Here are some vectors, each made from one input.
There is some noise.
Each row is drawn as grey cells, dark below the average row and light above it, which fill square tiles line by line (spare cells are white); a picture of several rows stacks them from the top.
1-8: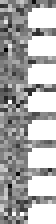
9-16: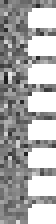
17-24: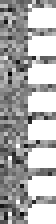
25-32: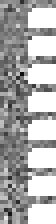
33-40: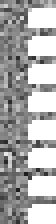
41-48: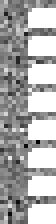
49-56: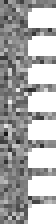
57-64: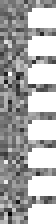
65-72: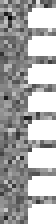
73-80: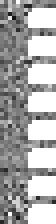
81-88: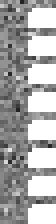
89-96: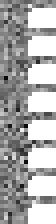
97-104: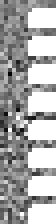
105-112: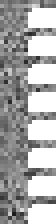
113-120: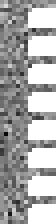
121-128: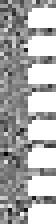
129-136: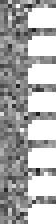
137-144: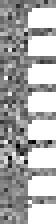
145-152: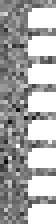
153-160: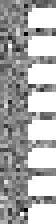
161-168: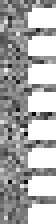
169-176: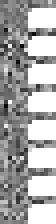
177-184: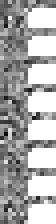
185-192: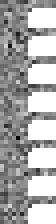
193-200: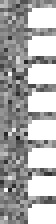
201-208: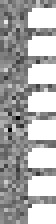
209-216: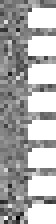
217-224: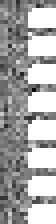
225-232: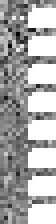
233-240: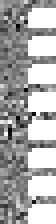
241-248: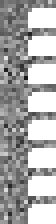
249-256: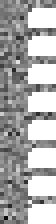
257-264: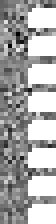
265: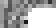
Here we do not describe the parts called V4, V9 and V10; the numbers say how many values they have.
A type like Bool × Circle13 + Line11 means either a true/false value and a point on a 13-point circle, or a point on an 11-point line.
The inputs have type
(Bool × Bool × Bool × Bool + V10) × Circle6 × Line7 × V4 × V9.
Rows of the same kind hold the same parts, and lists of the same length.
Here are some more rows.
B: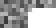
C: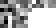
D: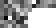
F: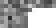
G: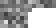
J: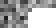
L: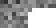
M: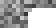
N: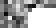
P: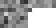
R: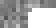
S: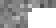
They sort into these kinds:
B, C, D, F, G, J, L, P, R, S
M, N

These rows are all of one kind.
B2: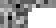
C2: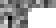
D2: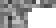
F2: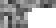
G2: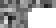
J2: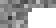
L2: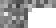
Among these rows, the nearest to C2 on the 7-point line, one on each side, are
G2 and J2.
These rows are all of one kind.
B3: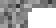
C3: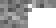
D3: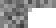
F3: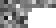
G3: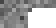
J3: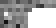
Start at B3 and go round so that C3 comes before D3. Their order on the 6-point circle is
B3, J3, C3, F3, D3, G3.
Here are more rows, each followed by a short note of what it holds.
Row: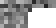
a point on a 6-point circle, a point on a 7-point line, a value of V4, a value of V9 and a value of V10
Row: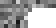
a point on a 6-point circle, a point on a 7-point line, a value of V4, a value of V9 and a value of V10
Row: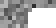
a point on a 6-point circle, a point on a 7-point line, four true/false values, a value of V4 and a value of V9
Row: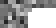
a point on a 6-point circle, a point on a 7-point line, four true/false values, a value of V4 and a value of V9
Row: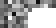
a point on a 6-point circle, a point on a 7-point line, a value of V4, a value of V9 and a value of V10
